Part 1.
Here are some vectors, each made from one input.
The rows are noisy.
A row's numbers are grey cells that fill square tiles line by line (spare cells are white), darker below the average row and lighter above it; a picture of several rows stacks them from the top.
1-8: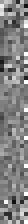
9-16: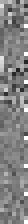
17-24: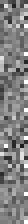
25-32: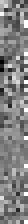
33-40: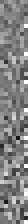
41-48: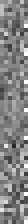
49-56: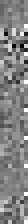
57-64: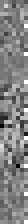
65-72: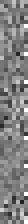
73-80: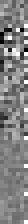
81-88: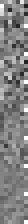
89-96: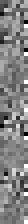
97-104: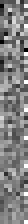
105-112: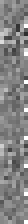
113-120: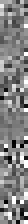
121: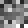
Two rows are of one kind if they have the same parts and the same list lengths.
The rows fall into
2 kinds.
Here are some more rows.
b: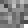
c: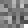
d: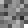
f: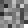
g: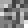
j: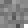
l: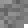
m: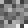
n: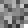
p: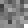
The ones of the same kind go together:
b, c, f, g, j, l, n, p
d, m

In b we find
a node of a 12-node tree and a true/false value.
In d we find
a true/false value.
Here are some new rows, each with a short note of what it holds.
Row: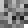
a true/false value
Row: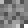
a true/false value
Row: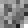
a node of a 12-node tree and a true/false value
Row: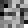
a node of a 12-node tree and a true/false value
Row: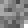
a node of a 12-node tree and a true/false value
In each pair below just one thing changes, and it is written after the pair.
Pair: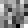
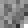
the true/false value
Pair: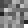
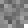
the node of the tree
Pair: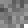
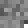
the true/false value
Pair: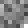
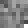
the true/false value
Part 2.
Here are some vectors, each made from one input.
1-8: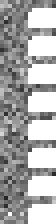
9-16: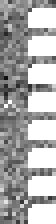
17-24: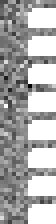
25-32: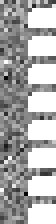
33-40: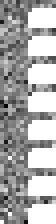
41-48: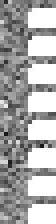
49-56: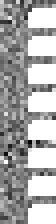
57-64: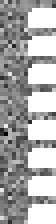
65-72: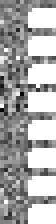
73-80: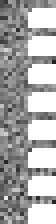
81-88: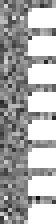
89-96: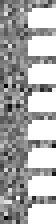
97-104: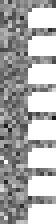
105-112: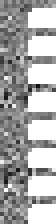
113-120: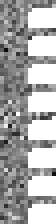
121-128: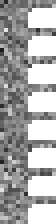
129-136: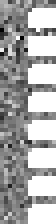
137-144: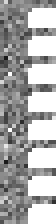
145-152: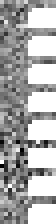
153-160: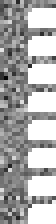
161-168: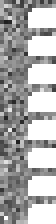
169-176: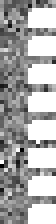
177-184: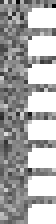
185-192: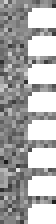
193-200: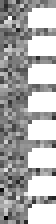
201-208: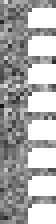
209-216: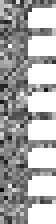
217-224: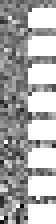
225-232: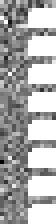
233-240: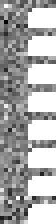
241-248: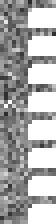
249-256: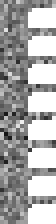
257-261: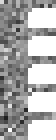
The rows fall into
3 kinds.
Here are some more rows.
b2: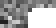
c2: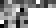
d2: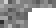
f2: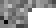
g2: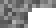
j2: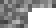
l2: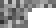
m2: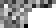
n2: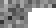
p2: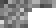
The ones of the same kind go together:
b2, d2, f2, g2, j2, l2, n2
c2
m2, p2

